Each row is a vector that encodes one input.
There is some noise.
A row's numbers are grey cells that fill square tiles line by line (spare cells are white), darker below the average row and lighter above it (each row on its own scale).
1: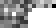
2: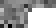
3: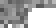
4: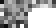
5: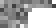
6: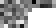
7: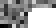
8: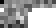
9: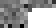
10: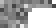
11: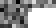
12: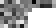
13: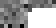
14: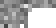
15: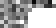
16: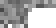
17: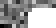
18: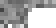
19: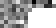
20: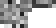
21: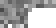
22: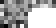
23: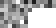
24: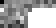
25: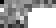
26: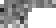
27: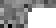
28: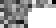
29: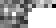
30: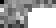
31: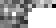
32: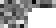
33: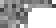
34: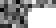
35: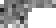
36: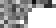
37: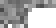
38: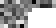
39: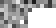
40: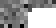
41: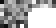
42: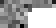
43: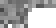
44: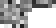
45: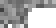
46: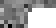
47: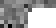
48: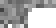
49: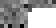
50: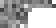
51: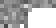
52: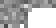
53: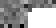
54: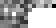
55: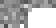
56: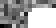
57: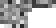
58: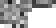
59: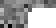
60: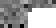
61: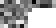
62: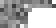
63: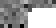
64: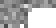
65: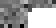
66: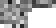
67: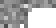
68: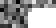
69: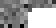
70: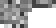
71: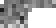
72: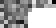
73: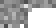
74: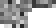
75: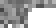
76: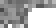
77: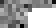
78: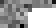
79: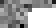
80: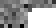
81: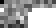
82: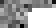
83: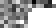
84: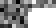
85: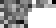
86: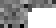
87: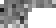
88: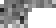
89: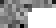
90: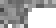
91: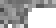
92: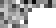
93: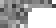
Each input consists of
either a fixed value, or four true/false values.
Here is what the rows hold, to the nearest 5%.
About 5% of them hold a fixed value. The rest hold four true/false values.
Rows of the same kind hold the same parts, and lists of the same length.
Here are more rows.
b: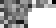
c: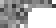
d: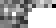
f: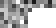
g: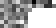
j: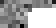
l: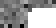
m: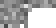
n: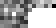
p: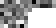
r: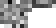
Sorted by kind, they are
b, c, f, g, j, l, m, p, r
d, n

